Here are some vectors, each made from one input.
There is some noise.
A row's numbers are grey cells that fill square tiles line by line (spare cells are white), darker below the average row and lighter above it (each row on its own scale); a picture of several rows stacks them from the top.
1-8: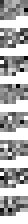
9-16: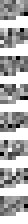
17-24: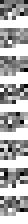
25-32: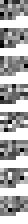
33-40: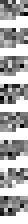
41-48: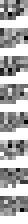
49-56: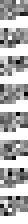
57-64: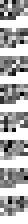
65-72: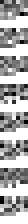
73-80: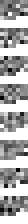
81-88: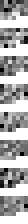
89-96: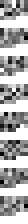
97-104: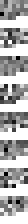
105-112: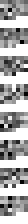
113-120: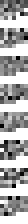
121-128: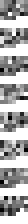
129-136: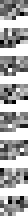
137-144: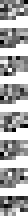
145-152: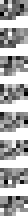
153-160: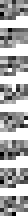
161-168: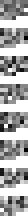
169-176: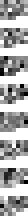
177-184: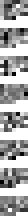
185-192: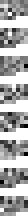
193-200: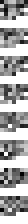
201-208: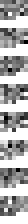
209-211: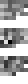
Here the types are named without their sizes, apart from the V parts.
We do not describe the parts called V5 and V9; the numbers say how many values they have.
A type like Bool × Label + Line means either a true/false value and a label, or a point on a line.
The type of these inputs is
Label + Line + V5 × V9.
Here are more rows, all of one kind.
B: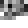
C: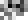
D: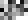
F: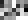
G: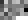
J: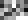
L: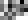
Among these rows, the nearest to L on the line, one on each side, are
B and D.
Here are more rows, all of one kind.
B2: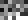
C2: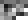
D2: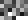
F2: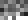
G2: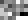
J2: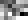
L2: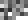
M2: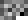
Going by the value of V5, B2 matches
F2 and M2.
